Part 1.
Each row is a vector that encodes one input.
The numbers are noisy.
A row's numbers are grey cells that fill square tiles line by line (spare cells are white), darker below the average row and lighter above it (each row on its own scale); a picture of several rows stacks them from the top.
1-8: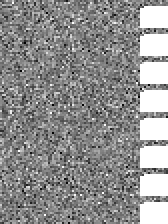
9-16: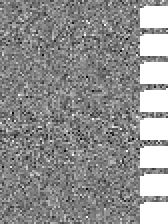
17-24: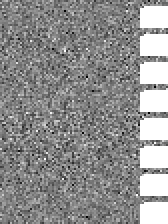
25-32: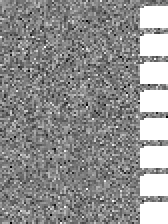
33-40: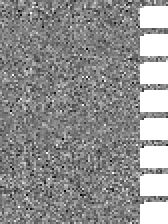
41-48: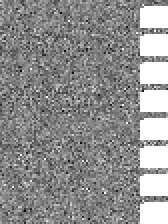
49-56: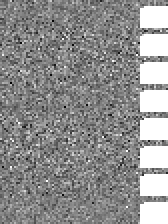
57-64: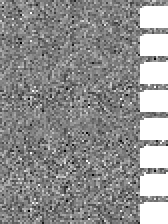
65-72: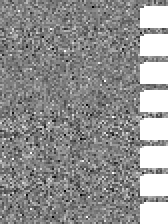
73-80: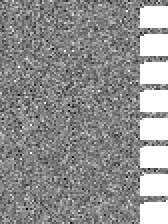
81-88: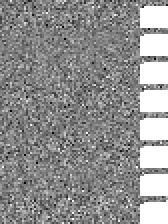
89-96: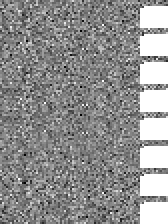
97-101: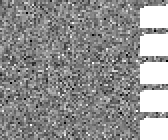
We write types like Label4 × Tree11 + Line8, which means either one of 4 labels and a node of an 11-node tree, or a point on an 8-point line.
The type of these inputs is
(Line8 + Tree9) × Tree9.
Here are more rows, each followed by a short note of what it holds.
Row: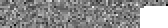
a point on an 8-point line and a node of a 9-node tree
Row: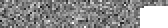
a node of each of two 9-node trees
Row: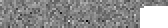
a node of each of two 9-node trees
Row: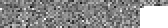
a point on an 8-point line and a node of a 9-node tree
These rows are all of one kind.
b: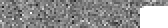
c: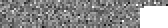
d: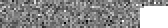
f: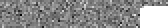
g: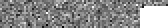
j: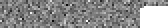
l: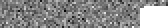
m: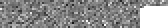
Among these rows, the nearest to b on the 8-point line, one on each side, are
f and j.
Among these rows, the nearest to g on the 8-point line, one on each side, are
c and l.
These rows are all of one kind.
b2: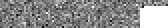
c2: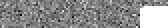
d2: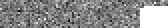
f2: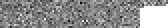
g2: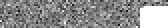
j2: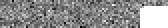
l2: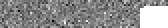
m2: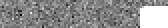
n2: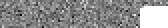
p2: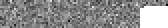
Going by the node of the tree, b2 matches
c2, d2, m2 and n2.
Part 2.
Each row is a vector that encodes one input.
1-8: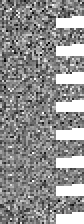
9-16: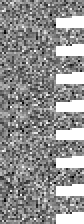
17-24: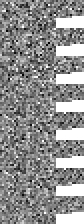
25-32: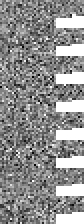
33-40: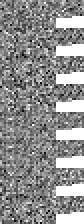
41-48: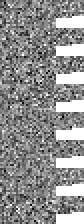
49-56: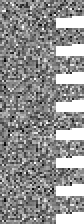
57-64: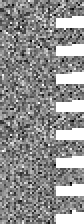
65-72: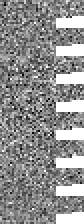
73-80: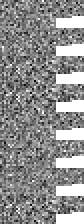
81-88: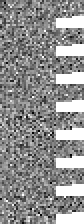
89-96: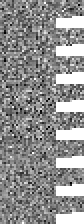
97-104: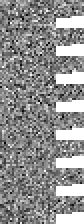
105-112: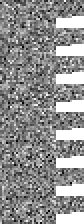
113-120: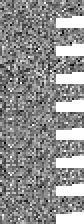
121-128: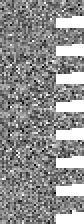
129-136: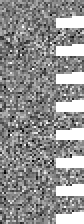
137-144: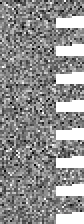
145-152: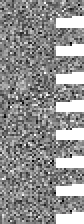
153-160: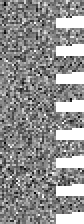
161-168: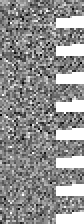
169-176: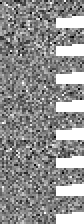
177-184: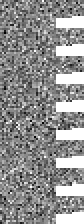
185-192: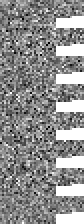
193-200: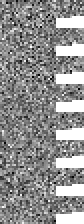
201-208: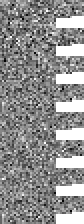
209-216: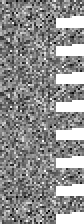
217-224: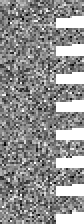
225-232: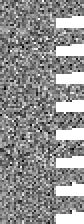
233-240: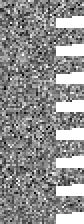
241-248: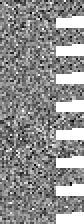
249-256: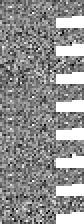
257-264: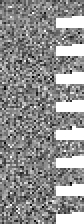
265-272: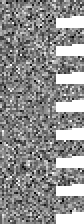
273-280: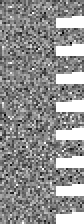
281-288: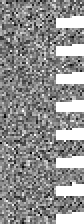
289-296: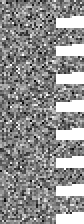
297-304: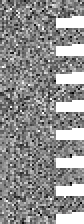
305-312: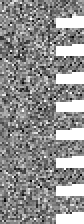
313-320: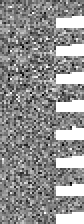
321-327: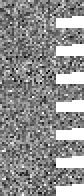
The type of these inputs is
Bool × Label5 + Tree10.
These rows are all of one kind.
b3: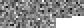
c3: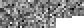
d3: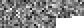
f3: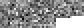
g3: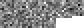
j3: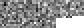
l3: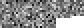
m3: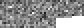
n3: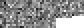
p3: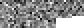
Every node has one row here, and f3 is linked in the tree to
c3.
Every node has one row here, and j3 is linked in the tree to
n3.
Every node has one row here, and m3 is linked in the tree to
n3 and p3.
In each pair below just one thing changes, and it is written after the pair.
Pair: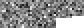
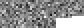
the label
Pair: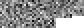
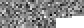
the true/false value
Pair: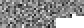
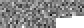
the true/false value
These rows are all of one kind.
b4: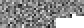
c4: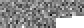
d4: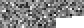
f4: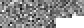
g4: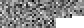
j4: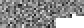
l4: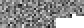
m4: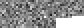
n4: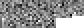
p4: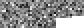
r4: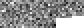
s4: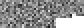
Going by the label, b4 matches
c4, j4, l4 and s4.
